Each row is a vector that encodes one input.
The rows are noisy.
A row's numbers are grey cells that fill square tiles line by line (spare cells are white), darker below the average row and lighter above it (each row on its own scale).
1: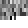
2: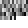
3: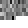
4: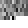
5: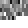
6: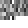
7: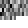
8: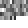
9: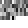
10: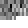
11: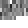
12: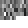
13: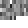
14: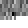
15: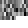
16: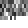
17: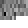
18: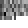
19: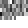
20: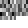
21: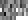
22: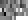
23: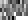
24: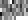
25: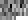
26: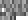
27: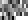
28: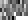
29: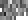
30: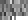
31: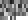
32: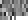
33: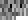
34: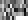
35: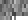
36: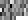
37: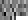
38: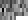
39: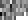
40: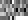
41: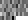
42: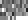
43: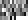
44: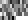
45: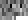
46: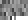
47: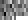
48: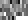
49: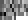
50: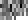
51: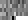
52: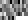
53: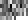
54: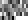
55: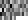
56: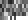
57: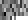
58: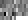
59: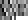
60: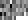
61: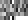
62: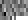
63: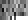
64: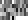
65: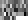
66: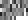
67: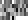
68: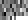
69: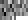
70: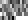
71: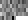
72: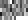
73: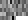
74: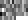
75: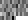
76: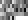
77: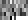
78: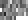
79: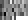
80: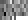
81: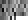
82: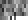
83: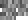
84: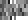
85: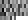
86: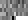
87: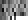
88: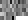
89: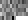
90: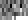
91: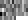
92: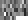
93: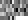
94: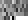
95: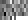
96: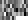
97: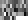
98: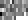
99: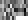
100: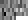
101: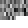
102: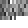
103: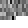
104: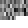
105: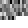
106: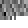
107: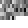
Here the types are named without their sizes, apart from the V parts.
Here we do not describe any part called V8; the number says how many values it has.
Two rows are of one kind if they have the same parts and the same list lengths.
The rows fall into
2 kinds.
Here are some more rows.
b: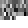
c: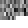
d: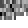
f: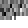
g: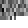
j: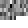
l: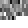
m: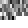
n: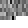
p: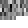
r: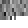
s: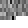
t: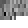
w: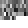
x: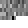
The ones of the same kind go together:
b, c, l, m, n, s, w, x
d, f, g, j, p, r, t

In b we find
a point on each of two lines.
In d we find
a point on a circle and a value of V8.
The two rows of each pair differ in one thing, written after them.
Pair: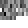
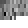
the place on the circle
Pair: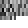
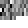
the place on the circle
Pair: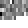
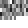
the value of V8
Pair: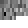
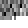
the value of V8
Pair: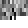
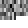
the place on the circle
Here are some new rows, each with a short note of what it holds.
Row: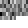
a point on a circle and a value of V8
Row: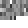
a point on a circle and a value of V8
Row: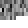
a point on a circle and a value of V8
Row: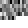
a point on each of two lines
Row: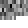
a point on a circle and a value of V8
